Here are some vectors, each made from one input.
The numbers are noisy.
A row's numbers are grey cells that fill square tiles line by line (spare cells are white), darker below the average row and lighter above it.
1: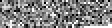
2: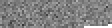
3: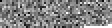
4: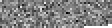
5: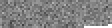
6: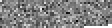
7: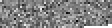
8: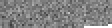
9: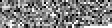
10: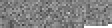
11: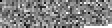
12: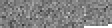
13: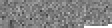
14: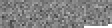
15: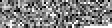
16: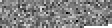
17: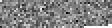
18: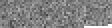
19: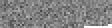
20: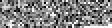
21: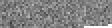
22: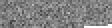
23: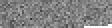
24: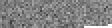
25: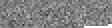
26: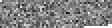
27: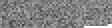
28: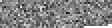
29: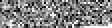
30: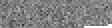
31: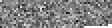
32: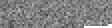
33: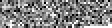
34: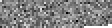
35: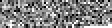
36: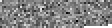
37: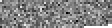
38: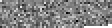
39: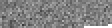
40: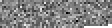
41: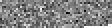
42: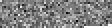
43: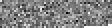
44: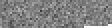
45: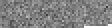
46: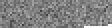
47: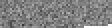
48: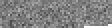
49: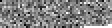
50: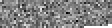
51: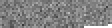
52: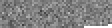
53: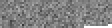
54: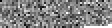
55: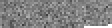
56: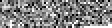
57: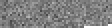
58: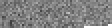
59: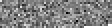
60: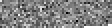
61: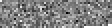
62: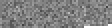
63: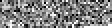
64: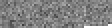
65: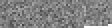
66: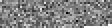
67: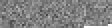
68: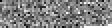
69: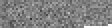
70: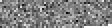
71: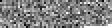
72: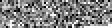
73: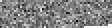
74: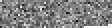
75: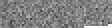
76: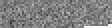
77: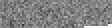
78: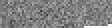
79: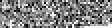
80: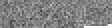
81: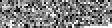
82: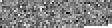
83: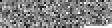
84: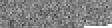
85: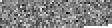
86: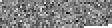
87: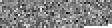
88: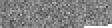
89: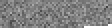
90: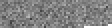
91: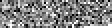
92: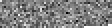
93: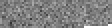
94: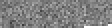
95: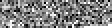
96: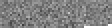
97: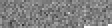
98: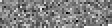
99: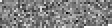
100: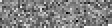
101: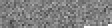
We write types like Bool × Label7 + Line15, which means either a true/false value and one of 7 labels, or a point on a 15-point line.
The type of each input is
Line4.
